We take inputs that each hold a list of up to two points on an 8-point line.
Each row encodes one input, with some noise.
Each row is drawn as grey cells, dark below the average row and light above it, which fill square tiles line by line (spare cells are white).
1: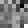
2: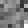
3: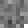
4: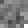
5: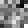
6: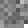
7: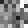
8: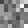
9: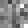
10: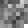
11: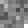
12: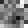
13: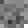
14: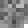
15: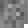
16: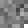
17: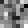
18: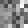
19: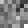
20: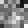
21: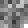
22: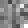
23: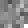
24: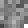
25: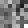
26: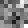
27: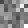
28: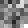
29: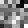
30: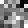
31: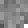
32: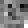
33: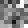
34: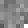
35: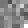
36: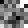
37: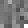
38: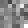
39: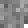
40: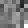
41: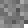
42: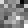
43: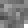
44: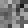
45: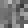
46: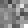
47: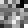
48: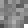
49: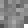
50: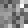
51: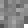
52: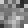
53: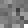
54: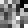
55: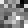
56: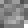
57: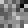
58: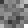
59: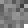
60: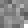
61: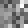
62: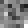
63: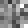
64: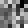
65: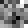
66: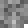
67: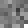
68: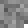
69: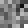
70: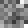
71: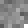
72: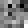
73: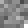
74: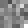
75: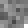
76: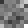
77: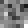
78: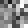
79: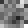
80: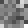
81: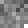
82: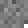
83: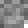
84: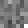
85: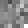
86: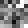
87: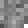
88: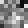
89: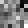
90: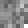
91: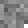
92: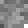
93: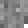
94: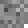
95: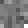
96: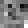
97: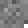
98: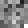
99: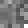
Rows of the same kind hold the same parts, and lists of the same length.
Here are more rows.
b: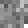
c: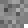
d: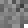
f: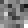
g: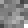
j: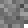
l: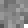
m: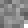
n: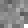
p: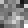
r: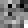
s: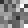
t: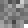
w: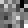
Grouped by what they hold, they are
b, c, g, l, m, n, p, s
d, j, t, w
f, r

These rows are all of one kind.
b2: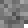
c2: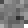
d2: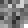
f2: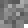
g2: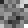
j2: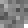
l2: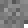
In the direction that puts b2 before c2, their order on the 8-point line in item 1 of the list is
j2, d2, f2, l2, b2, c2, g2.
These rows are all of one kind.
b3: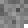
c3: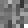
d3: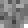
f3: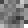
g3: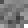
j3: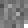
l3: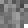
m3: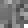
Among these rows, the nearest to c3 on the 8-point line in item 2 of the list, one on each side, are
l3 and m3.
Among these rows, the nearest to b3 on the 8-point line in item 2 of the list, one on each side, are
d3 and f3.
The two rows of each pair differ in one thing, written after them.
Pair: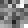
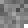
the place on the 8-point line in item 1 of the list
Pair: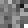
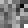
the place on the 8-point line in item 2 of the list
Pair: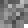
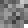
the place on the 8-point line in item 1 of the list
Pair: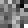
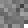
the place on the 8-point line in item 2 of the list
